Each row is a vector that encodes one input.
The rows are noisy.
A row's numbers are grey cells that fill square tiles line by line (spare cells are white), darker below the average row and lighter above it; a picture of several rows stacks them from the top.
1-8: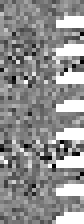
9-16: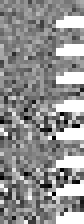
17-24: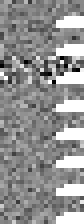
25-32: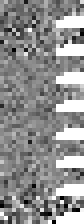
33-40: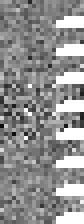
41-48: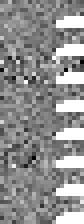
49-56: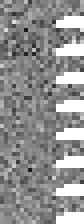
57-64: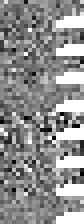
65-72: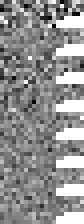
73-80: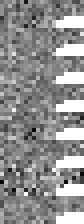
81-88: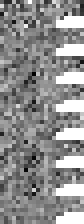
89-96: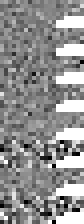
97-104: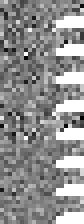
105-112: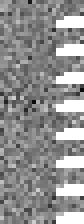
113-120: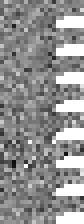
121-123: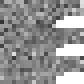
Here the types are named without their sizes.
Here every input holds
a list of items, each a point on a line and a true/false value.
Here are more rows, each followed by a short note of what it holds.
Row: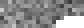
a list of three items
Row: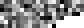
the empty list
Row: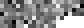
a list of one item
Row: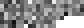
a list of one item
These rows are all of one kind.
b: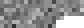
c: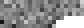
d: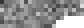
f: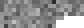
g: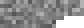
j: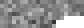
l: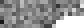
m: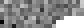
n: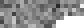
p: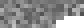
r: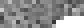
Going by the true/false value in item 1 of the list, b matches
c, g and m.
